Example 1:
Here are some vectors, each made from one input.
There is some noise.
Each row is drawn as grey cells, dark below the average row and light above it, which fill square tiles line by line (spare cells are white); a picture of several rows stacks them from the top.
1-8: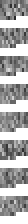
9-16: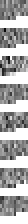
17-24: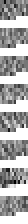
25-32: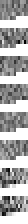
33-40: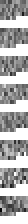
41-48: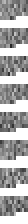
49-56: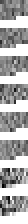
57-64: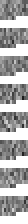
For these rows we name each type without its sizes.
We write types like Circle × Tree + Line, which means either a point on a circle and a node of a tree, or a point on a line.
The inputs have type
List(Line).
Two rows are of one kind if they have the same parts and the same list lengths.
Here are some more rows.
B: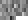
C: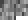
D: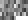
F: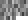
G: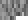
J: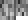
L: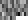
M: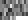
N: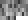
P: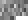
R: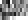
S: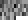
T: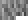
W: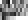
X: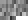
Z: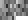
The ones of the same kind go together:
B, D, G, L, P, T, X, Z
C, F, J, M, N, S
R, W

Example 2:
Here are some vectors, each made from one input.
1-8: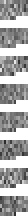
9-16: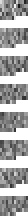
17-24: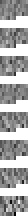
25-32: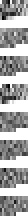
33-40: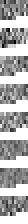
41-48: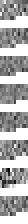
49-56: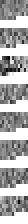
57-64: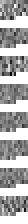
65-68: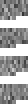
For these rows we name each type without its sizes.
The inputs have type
List(Line).
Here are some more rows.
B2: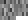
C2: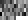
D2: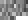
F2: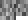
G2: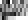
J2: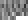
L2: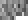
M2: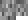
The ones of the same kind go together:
B2, C2, F2, M2
D2, J2, L2
G2

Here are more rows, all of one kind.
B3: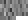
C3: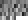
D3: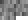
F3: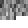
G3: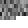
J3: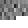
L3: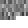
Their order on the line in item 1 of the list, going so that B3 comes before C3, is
L3, B3, D3, G3, F3, C3, J3.
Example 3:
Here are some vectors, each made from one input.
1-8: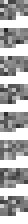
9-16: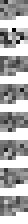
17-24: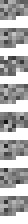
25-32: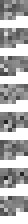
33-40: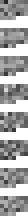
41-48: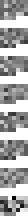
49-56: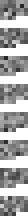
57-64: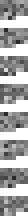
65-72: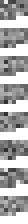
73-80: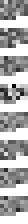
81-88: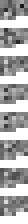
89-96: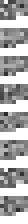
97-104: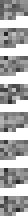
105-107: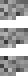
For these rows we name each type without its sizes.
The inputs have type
List(Line).
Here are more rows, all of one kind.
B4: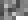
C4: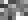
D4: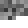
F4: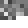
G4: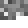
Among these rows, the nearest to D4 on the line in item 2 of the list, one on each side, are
B4 and C4.
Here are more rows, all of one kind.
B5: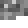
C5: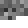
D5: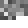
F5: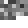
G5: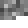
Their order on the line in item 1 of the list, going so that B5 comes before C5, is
F5, D5, G5, B5, C5.
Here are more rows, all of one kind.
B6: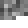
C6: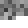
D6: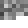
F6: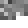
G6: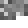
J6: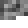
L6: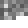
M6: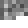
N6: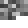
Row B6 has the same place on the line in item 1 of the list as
D6, L6 and M6.
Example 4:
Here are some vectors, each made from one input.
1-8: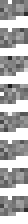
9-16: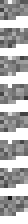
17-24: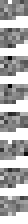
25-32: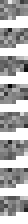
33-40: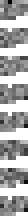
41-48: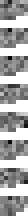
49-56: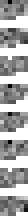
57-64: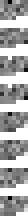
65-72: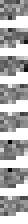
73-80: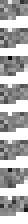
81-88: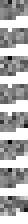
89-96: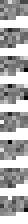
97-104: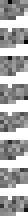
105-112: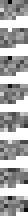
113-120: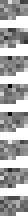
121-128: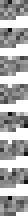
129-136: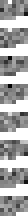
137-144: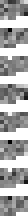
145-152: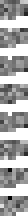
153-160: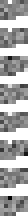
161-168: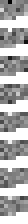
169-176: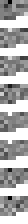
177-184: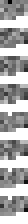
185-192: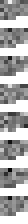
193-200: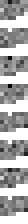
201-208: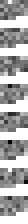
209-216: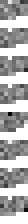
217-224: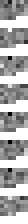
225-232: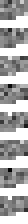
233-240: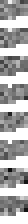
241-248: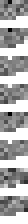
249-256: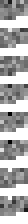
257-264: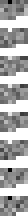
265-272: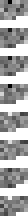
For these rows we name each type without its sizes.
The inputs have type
(Bool × Bool × Bool + Unit) × Line.
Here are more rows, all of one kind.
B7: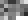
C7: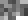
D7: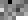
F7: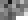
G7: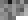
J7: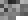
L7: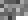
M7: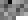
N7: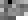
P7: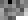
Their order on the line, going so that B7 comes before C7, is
D7, M7, G7, P7, F7, N7, L7, J7, B7, C7.
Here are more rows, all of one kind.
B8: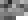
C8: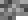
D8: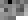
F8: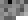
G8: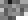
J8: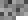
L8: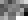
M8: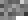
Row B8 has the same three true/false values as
C8 and L8.
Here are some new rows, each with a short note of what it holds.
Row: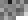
a point on a line and three true/false values
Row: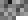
a point on a line and three true/false values
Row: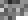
a point on a line and three true/false values
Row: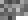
a point on a line and three true/false values
